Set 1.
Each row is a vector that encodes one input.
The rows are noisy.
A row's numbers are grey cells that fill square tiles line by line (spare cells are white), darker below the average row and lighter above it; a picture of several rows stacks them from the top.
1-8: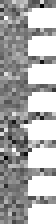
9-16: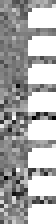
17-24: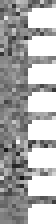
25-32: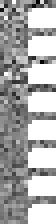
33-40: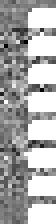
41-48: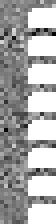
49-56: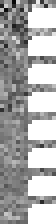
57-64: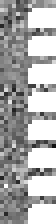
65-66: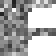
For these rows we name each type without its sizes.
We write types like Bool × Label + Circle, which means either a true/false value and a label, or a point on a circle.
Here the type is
Circle + Unit.
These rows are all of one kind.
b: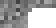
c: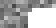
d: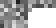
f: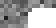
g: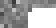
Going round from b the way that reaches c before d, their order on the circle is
b, f, g, c, d.
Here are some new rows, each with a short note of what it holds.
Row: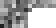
a fixed value
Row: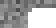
a point on a circle
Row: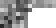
a fixed value
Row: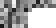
a fixed value
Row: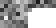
a point on a circle
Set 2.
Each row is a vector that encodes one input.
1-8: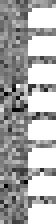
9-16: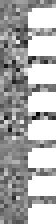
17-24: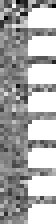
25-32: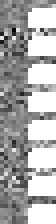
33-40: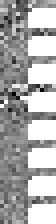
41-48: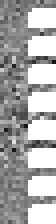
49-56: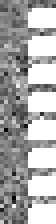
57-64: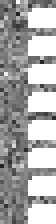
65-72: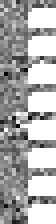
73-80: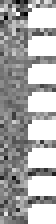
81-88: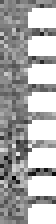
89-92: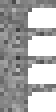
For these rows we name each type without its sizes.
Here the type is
Circle + Unit.
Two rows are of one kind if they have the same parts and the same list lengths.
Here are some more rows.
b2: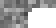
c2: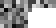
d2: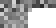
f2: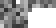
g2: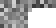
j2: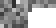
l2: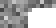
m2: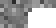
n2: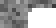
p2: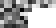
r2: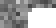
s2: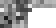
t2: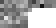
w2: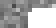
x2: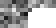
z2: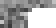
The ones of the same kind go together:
b2, c2, d2, f2, g2, j2, l2, m2, n2, r2, t2, w2, x2
p2, s2, z2

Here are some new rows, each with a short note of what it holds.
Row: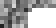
a fixed value
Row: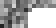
a fixed value
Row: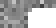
a point on a circle
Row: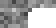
a point on a circle
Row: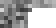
a fixed value
